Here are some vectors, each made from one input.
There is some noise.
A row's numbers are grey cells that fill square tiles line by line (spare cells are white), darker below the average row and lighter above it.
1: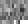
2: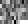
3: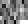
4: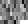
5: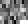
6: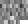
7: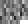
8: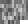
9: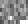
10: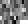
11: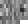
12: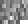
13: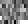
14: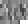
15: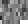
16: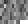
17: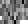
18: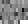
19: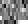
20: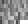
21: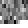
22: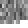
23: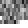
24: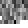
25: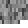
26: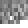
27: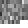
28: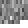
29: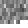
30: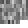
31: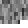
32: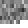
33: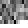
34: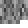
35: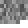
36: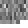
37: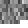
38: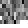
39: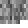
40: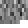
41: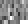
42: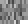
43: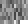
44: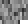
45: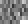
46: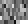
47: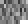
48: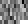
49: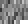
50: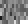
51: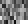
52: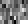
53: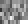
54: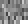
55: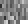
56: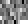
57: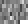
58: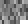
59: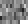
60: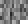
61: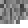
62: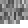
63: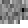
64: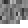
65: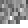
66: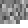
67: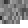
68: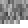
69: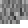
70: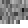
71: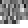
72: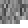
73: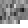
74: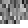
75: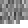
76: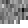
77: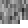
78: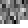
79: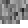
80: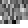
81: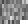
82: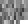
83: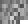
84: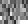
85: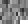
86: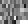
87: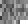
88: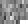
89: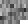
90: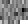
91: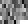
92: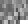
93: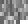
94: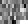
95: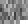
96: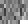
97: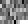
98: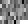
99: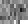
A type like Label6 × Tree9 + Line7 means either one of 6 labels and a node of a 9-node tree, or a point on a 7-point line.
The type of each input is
(Bool × Bool × Bool + Unit) × Line7 + Label7.
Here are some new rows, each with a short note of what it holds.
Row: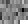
a point on a 7-point line
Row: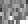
a point on a 7-point line and three true/false values
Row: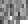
a point on a 7-point line and three true/false values
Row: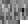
a point on a 7-point line
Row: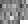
a point on a 7-point line and three true/false values
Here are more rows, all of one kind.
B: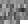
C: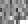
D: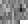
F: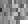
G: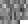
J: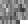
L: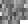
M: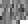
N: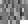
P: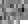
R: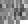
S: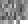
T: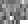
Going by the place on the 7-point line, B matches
D, G, J and L.
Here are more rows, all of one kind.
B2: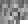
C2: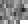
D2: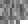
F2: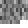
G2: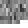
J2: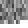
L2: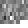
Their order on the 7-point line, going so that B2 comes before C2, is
B2, L2, J2, C2, G2, D2, F2.
